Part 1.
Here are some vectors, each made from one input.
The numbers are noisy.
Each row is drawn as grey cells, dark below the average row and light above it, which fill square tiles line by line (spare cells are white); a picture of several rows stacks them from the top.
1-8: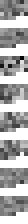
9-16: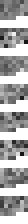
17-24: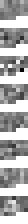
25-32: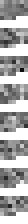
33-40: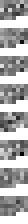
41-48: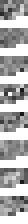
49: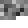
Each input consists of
either a fixed value, or a node of an 8-node tree.
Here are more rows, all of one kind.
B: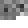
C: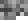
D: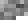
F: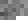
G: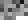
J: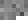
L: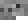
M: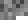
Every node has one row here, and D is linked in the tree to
L.
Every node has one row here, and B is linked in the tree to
F.
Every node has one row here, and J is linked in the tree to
C, F, L and M.
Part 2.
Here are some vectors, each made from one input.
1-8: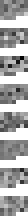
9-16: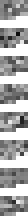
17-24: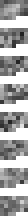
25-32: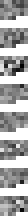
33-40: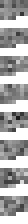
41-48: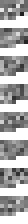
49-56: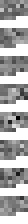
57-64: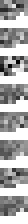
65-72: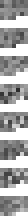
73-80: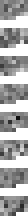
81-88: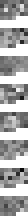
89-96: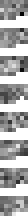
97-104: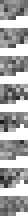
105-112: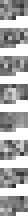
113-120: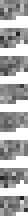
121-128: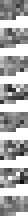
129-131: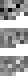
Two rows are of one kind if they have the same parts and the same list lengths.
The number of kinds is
2.
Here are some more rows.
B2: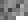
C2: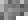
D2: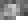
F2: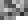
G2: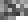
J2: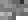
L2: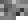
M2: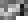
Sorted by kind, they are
B2, C2, F2, G2, J2, L2
D2, M2

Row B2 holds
a node of a 9-node tree.
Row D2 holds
a fixed value.
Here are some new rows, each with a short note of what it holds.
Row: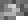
a fixed value
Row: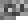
a node of a 9-node tree
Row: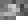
a fixed value
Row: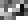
a fixed value
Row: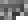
a node of a 9-node tree
